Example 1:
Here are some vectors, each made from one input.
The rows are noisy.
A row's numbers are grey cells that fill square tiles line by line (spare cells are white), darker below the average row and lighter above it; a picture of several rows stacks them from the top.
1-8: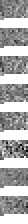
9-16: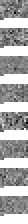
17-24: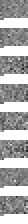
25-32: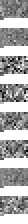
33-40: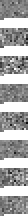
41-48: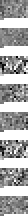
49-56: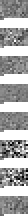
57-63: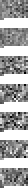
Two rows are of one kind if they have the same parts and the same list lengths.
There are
2 kinds of row.
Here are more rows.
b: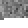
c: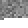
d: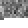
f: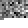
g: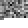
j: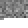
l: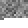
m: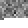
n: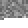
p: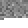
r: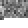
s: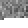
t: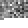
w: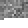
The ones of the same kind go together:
b, d, f, g, j, r, s, t, w
c, l, m, n, p

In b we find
a node of a 9-node tree.
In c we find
a point on an 8-point line.
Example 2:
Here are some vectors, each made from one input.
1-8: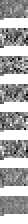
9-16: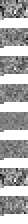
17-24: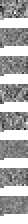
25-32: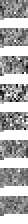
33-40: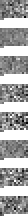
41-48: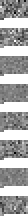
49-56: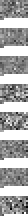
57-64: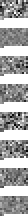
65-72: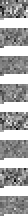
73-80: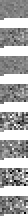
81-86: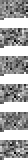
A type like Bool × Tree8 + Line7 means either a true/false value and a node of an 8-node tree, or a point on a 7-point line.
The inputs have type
Line7 + Line10.
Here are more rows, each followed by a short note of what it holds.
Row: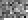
a point on a 10-point line
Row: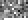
a point on a 7-point line
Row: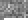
a point on a 7-point line
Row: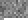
a point on a 10-point line
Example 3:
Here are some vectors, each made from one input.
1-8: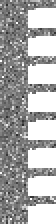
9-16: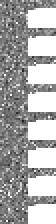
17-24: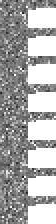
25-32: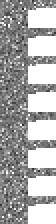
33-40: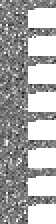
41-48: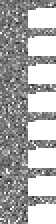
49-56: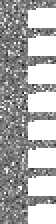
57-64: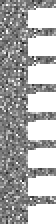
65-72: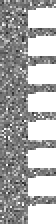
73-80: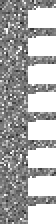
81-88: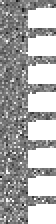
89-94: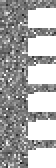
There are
2 kinds of row.
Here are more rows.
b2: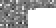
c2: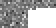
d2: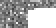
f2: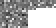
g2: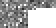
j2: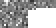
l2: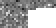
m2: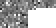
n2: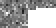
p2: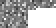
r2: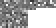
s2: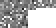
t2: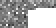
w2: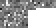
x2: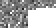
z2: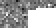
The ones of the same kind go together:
b2, c2, d2, l2, n2, t2, z2
f2, g2, j2, m2, p2, r2, s2, w2, x2

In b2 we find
four true/false values.
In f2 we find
a point on a 12-point line.
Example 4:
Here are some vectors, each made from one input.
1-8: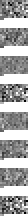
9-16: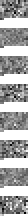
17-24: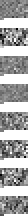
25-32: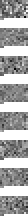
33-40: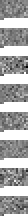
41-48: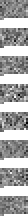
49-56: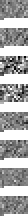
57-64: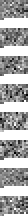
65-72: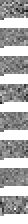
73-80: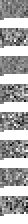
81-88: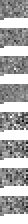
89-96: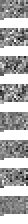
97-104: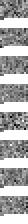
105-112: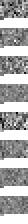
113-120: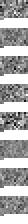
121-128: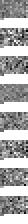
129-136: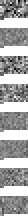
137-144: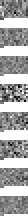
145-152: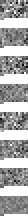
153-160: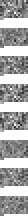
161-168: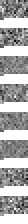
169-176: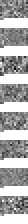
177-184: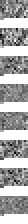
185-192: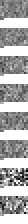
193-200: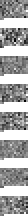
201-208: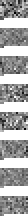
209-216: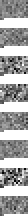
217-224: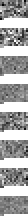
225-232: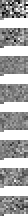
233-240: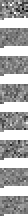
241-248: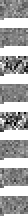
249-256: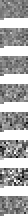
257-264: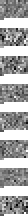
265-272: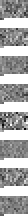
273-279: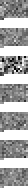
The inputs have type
List2(Line6).
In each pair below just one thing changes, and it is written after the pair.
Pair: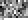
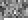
the place on the 6-point line in item 2 of the list
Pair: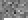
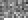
the place on the 6-point line in item 1 of the list
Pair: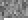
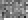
the place on the 6-point line in item 1 of the list
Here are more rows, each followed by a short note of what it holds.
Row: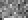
the empty list
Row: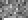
the empty list
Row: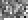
a list of one item
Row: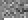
a list of one item
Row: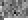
a list of one item
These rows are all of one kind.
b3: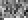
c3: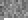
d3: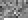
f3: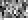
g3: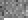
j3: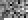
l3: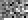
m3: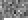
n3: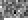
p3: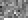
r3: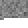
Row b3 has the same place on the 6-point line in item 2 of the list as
d3, j3, p3 and r3.
